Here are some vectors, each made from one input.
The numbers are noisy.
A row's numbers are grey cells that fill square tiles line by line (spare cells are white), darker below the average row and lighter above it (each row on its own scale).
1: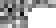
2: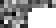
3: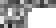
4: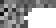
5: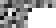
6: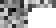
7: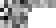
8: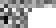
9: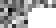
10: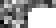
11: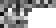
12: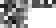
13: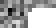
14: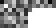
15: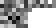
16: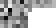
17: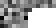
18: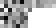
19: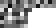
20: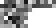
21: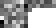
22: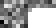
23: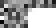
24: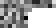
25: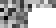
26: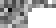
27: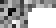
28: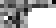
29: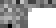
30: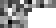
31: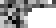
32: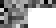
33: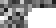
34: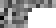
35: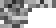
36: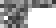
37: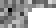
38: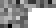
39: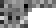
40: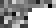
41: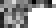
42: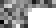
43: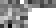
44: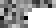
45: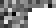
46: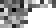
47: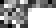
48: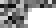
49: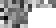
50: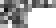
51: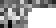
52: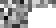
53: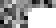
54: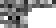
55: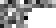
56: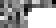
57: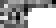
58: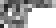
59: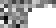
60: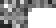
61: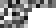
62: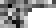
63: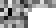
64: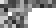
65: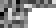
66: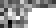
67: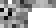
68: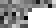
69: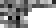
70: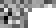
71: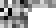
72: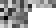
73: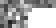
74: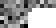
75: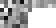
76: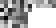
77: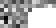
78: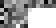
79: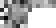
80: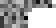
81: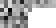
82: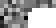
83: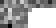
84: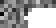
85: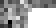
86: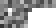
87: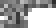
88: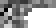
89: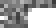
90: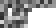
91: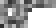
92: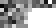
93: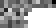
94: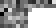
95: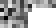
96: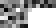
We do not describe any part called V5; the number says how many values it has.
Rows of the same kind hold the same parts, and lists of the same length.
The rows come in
2 kinds.
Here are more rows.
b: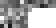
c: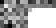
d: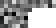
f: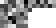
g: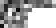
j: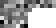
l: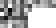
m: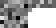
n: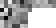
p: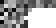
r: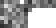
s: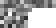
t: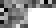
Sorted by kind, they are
b, c, d, f, g, j, m, p, r, s, t
l, n

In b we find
a point on a 10-point line and a value of V5.
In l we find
a point on a 6-point line.
